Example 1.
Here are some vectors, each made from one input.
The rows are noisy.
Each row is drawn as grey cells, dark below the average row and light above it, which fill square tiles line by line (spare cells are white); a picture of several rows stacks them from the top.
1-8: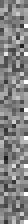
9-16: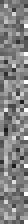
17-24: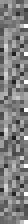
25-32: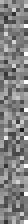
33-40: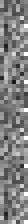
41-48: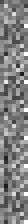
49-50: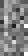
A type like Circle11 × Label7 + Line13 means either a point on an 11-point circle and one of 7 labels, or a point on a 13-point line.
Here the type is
Bool × Bool × Bool.
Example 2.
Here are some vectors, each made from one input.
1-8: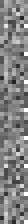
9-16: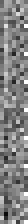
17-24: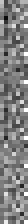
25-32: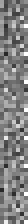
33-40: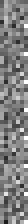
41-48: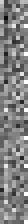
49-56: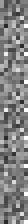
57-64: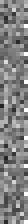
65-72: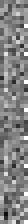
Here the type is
Bool × Bool × Bool.
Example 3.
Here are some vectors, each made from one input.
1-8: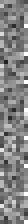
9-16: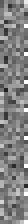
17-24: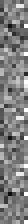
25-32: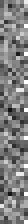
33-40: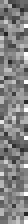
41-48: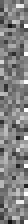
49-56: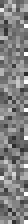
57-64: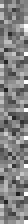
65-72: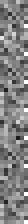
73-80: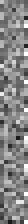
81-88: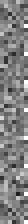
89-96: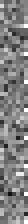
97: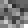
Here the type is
Label11.
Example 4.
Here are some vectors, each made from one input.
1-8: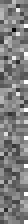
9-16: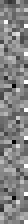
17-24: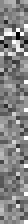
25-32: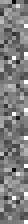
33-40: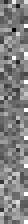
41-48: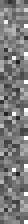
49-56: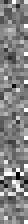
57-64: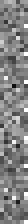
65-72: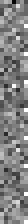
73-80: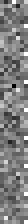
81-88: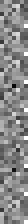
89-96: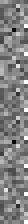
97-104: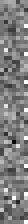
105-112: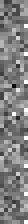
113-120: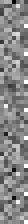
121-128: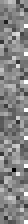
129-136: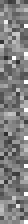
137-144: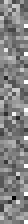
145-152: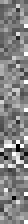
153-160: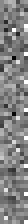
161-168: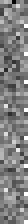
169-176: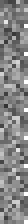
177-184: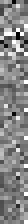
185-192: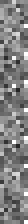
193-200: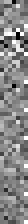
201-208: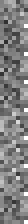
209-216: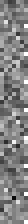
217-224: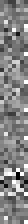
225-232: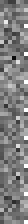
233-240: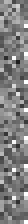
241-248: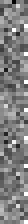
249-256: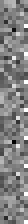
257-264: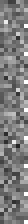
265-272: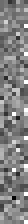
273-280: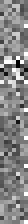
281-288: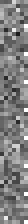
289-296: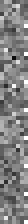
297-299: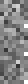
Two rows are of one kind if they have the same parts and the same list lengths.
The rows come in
2 kinds.
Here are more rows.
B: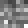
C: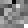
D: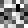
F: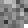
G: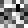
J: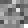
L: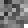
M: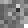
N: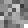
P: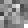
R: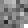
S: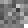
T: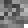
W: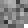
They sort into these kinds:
B, C, F, J, L, M, N, P, R, S, T, W
D, G

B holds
three true/false values.
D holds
a fixed value.
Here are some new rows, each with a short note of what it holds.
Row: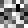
a fixed value
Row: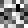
a fixed value
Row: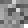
three true/false values
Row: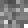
three true/false values
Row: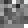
three true/false values
